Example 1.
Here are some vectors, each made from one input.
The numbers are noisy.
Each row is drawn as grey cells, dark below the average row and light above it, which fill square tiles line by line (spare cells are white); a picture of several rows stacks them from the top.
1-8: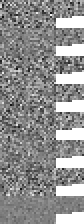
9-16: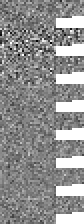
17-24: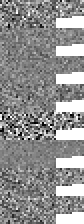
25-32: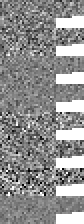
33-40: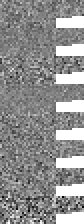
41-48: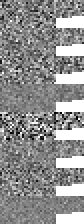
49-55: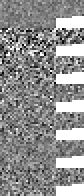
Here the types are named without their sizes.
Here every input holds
a label.
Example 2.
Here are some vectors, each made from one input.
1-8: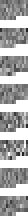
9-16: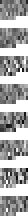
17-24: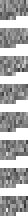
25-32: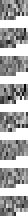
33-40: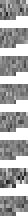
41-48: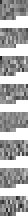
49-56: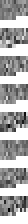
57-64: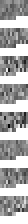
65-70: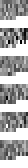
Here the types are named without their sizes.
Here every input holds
a label.
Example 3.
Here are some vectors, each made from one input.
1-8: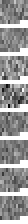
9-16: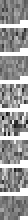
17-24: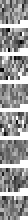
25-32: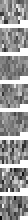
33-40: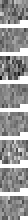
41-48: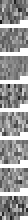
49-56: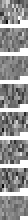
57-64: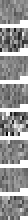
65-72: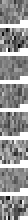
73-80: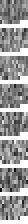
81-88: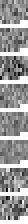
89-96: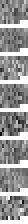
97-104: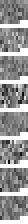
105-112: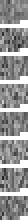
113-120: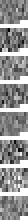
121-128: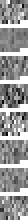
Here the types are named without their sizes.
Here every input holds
three true/false values.
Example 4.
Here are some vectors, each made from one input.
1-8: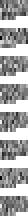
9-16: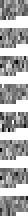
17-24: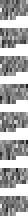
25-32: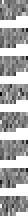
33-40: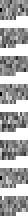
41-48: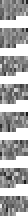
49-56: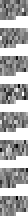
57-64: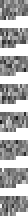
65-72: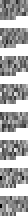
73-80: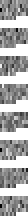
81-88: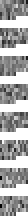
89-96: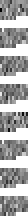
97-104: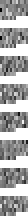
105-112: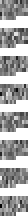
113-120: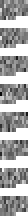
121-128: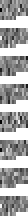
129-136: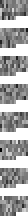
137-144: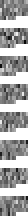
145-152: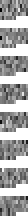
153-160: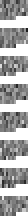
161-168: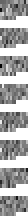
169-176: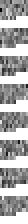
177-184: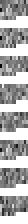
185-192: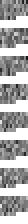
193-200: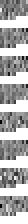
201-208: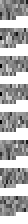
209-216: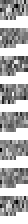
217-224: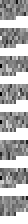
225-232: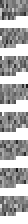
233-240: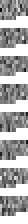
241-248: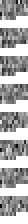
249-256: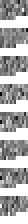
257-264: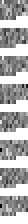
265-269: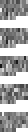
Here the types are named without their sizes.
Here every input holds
a point on a line.
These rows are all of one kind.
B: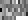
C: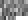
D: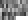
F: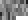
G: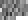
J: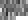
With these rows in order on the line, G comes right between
C and J.
